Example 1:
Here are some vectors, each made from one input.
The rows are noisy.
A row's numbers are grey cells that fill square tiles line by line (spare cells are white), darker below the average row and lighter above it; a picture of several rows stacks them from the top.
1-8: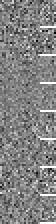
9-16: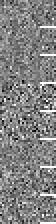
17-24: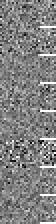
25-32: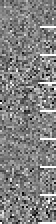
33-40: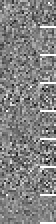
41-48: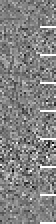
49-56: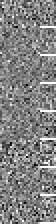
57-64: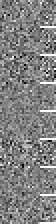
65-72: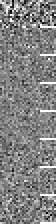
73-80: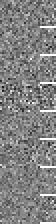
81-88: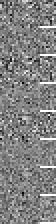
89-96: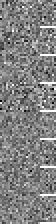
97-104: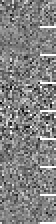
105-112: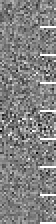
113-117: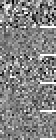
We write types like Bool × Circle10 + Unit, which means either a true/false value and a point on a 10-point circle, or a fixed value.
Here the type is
Bool × Line12 + Line11.
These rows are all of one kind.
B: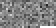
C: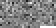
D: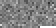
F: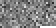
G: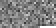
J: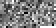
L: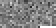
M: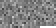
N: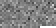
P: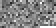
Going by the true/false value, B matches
C, F and P.
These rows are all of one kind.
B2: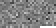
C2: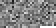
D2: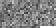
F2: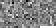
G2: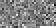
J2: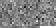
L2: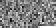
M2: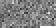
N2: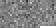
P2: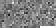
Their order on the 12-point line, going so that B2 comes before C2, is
P2, M2, D2, J2, N2, F2, G2, B2, C2, L2.
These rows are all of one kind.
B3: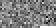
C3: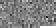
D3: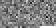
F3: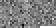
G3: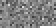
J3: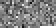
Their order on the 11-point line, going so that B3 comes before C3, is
F3, J3, D3, B3, C3, G3.
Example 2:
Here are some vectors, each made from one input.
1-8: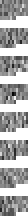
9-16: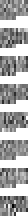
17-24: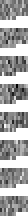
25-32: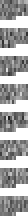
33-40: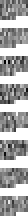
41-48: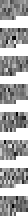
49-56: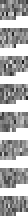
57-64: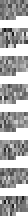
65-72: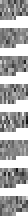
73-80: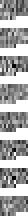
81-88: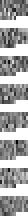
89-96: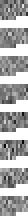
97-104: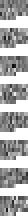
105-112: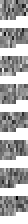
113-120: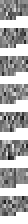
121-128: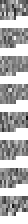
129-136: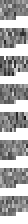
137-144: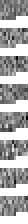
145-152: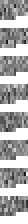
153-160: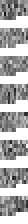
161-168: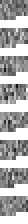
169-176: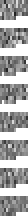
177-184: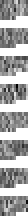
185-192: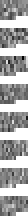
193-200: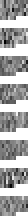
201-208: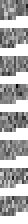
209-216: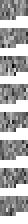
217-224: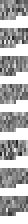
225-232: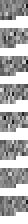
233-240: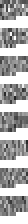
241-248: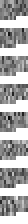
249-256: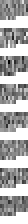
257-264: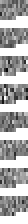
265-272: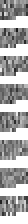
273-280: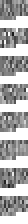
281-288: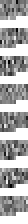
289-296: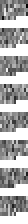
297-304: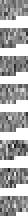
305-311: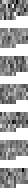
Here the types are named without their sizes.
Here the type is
Bool × (Circle + Label).
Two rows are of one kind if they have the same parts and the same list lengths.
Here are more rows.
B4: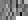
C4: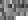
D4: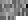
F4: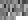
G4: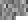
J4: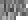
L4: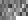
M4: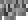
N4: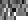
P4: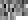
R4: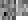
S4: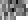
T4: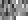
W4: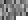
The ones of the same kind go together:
B4, D4, G4, L4, R4, T4, W4
C4, F4, J4, M4, N4, P4, S4

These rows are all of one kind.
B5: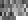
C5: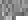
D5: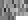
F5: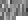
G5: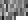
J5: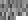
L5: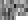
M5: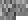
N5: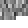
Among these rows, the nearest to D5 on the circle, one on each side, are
B5 and J5.
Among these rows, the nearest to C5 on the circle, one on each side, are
F5 and J5.
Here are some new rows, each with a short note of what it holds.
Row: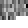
a point on a circle and a true/false value
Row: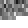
a label and a true/false value
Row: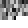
a label and a true/false value
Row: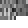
a label and a true/false value
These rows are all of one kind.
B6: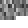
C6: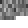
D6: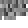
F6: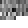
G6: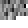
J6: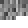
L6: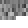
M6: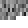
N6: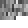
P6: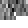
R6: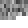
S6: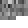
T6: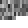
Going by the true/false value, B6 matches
C6, P6, S6 and T6.
